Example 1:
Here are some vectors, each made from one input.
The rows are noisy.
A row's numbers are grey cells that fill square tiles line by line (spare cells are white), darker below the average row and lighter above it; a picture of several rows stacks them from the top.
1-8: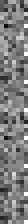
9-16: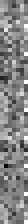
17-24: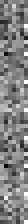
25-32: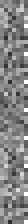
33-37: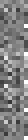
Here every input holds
a node of an 8-node tree.
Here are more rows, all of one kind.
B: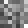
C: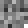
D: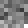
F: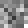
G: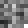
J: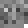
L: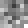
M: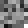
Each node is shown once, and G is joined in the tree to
J.
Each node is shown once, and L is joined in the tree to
D and F.
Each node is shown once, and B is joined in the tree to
J.
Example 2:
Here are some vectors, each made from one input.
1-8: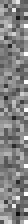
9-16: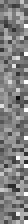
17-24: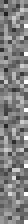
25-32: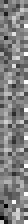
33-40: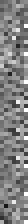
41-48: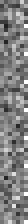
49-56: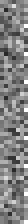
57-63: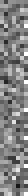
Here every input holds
one of 7 labels.
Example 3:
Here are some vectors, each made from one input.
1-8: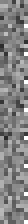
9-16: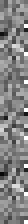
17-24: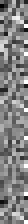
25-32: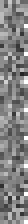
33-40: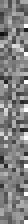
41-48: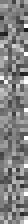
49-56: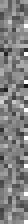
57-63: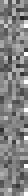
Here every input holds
a point on a 6-point line.
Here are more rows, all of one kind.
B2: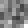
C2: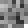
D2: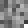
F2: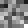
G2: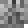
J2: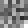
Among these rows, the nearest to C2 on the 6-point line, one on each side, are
B2 and G2.
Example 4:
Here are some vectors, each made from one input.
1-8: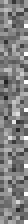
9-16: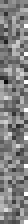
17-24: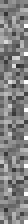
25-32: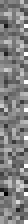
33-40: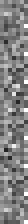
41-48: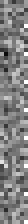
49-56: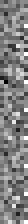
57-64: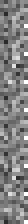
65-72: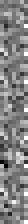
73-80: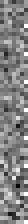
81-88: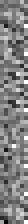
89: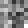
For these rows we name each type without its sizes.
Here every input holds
a label.
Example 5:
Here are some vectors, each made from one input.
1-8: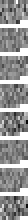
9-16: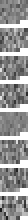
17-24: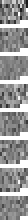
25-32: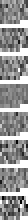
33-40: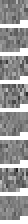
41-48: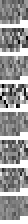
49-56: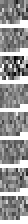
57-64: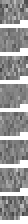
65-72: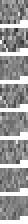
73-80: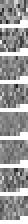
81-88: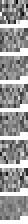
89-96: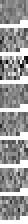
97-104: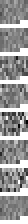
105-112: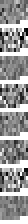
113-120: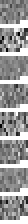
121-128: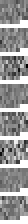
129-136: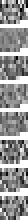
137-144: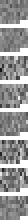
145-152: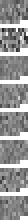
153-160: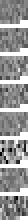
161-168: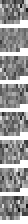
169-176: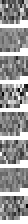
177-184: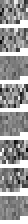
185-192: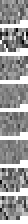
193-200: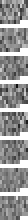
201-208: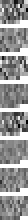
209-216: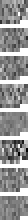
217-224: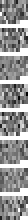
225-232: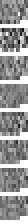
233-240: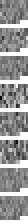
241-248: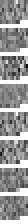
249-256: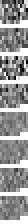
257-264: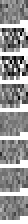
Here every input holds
one of 5 labels.
